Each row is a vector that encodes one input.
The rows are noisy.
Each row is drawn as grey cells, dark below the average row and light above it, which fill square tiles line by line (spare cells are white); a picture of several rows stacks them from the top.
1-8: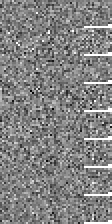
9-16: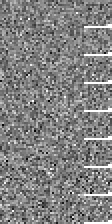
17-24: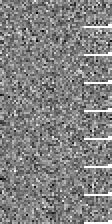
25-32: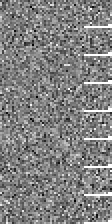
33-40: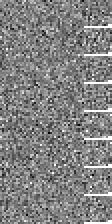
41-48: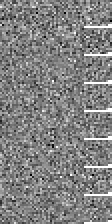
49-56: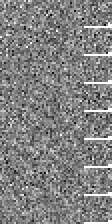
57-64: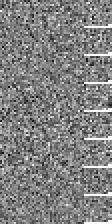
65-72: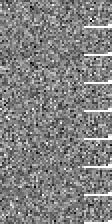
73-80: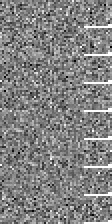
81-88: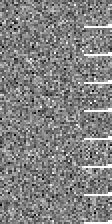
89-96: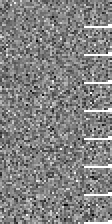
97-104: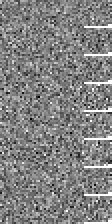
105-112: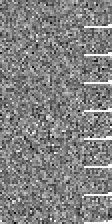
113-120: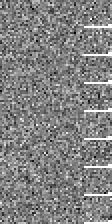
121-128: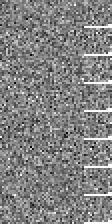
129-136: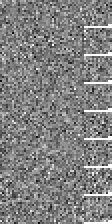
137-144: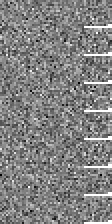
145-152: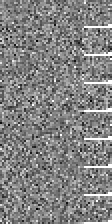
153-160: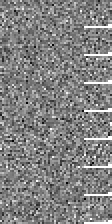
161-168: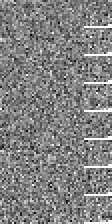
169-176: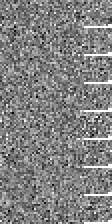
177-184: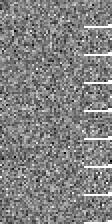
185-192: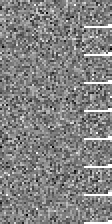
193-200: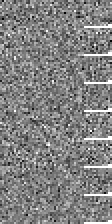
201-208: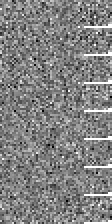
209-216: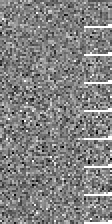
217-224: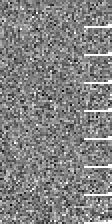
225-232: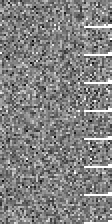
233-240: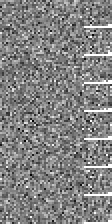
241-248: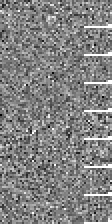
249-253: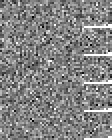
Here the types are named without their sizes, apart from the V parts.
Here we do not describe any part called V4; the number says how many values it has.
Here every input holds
a label, a node of a tree and a value of V4, together with either a label, or a point on a line.
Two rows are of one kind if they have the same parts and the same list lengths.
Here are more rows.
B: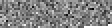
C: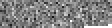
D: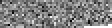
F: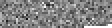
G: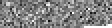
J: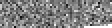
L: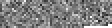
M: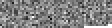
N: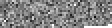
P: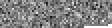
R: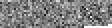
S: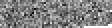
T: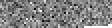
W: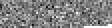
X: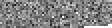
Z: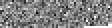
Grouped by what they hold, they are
B, C, F, L, M, N, P, R, W, X
D, G, J, S, T, Z

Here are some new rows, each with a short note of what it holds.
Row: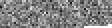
a label, a point on a line, a node of a tree and a value of V4
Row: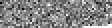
two labels, a node of a tree and a value of V4
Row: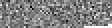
two labels, a node of a tree and a value of V4
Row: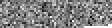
two labels, a node of a tree and a value of V4
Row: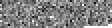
two labels, a node of a tree and a value of V4
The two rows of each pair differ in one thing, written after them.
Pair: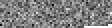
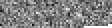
the node of the tree
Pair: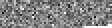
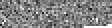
the place on the line
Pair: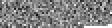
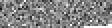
the node of the tree
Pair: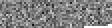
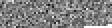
the node of the tree
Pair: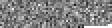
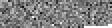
the place on the line
